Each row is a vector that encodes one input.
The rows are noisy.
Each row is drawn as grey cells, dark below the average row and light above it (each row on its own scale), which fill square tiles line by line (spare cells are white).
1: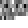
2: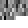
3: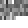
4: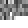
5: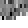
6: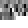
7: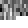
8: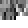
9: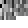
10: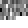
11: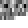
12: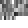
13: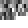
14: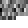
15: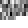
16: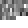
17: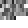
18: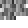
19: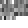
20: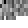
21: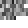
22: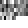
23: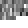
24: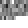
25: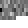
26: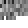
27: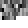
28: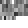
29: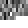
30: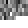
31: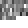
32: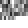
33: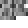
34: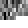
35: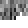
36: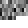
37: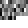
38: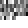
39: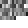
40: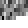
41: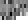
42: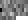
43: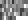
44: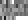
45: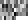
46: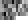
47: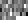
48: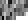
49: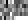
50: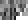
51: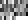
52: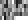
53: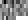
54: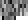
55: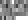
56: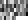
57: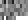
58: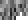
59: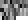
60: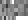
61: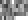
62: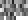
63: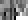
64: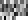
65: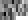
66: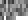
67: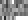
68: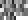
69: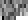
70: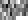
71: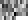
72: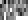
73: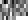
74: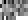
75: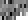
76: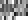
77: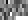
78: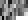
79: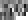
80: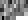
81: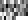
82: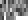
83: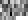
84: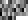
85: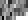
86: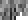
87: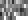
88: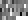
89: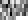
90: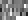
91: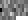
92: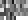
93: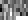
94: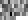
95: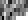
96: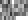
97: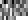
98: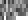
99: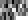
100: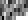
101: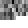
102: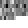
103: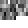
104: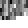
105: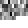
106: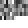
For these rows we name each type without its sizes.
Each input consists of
a point on a line, together with either a point on a line, or three true/false values.
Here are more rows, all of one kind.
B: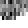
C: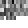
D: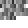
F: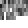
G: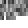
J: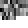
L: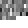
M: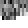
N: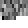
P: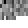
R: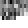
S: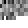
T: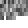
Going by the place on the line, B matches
D, F and S.
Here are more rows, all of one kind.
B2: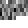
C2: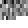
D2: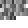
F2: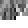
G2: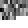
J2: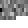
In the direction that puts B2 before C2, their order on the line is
B2, D2, F2, C2, J2, G2.
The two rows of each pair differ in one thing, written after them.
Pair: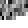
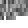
one of the three true/false values
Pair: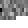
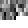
one of the three true/false values
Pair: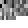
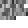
one of the three true/false values
